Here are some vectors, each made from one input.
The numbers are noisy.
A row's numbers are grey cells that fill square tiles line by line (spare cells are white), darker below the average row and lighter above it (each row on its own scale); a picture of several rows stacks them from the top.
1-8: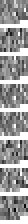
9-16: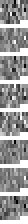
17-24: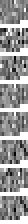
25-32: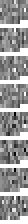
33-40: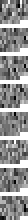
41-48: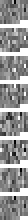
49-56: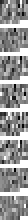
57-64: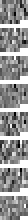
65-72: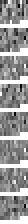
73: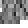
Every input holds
a point on a 9-point line and three true/false values.
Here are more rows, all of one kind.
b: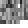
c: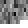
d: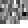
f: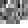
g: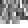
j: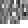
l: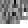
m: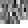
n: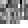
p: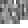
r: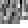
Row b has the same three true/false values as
n and r.
